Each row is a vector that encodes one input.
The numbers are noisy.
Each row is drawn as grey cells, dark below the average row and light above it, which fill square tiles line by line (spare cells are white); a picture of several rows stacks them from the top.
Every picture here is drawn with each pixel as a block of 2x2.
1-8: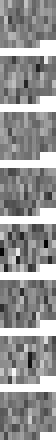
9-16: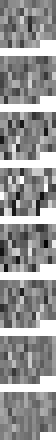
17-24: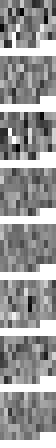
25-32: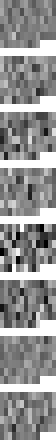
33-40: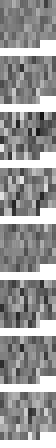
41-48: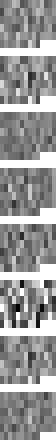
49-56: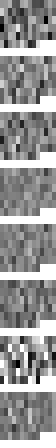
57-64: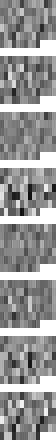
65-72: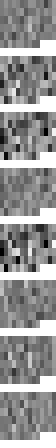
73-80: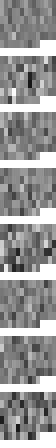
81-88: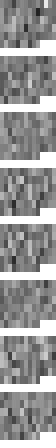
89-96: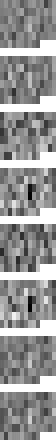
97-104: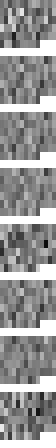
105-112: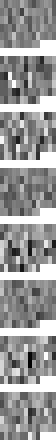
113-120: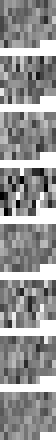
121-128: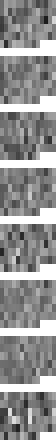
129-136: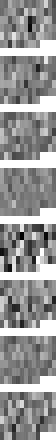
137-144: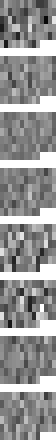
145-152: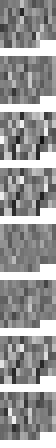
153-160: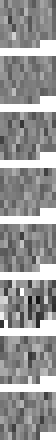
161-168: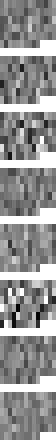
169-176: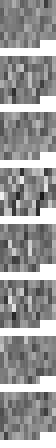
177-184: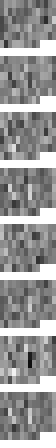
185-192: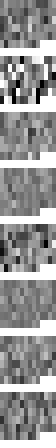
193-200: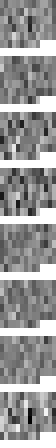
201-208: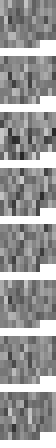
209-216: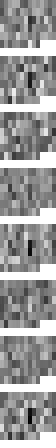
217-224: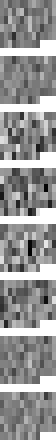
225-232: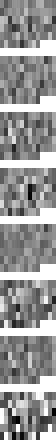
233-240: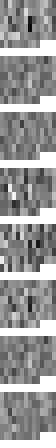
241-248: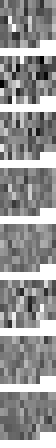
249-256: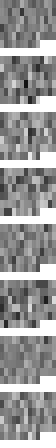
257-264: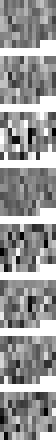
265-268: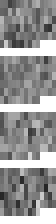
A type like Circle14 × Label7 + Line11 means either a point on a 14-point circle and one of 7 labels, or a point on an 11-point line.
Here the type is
List2(Line6).
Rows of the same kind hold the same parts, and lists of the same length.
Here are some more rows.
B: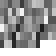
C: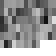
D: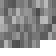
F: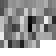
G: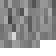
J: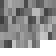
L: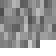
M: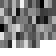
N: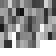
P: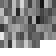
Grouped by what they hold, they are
B, C, J, L
D, F, G, N
M, P

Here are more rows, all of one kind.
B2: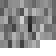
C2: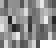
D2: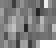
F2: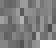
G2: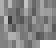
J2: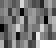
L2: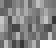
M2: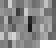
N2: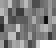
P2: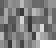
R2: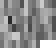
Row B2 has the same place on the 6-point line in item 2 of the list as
F2, J2 and L2.
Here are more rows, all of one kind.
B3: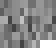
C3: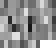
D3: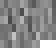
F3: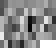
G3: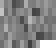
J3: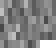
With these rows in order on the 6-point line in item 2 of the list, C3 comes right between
D3 and J3.
